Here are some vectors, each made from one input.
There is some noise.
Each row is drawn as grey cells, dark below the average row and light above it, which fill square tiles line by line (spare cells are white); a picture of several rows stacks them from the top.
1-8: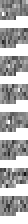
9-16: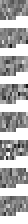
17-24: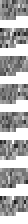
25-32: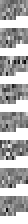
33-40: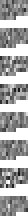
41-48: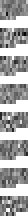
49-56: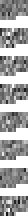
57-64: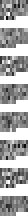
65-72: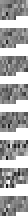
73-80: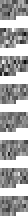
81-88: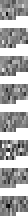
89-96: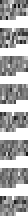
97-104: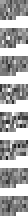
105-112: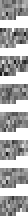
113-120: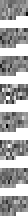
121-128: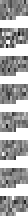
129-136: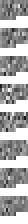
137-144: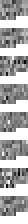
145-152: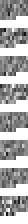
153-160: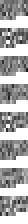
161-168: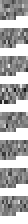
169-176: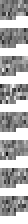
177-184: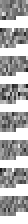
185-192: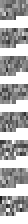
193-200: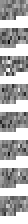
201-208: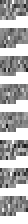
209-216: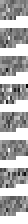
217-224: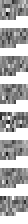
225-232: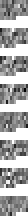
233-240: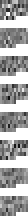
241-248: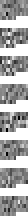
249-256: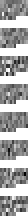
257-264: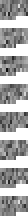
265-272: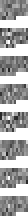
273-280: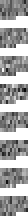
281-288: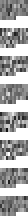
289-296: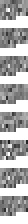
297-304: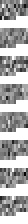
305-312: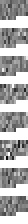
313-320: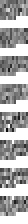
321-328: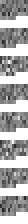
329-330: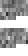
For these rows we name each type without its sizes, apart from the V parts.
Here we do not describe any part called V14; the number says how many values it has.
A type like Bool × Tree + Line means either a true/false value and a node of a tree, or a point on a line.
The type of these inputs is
Bool × (Circle + Unit) × V14 + List(Line).
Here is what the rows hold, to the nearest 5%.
About 70% of them hold a true/false value and a value of V14, together with either a point on a circle, or a fixed value. The rest are lists of points on a line.
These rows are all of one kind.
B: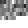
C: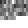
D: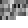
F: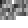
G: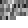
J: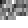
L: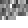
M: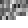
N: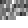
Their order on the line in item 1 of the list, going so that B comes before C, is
D, G, M, N, L, B, C, J, F.
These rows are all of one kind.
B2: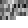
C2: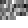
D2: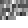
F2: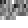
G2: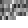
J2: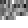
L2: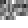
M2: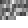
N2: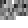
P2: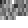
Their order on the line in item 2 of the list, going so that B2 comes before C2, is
D2, M2, G2, B2, P2, C2, N2, F2, J2, L2.
